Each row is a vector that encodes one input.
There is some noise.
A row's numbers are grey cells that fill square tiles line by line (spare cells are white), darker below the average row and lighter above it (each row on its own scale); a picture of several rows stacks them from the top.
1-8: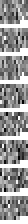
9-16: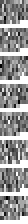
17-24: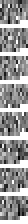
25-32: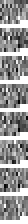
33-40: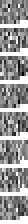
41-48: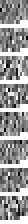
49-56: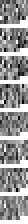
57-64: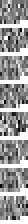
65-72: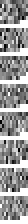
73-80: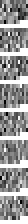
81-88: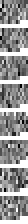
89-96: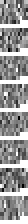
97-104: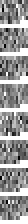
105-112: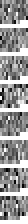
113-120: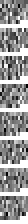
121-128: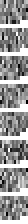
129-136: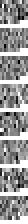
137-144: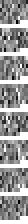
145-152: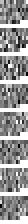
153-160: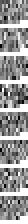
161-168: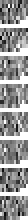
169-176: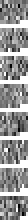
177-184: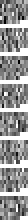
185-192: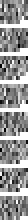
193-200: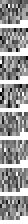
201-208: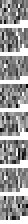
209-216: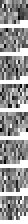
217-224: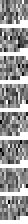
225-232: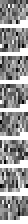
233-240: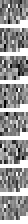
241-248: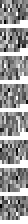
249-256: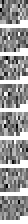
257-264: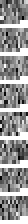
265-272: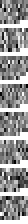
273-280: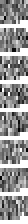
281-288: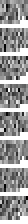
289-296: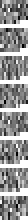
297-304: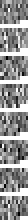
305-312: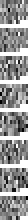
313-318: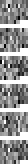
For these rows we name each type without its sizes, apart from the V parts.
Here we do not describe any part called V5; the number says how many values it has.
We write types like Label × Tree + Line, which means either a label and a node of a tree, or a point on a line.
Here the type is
Bool × Bool × Bool + Line × Line + V5.
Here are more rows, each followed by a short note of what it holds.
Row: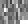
a point on each of two lines
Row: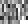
a point on each of two lines
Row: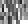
a point on each of two lines
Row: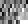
a value of V5
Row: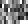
three true/false values
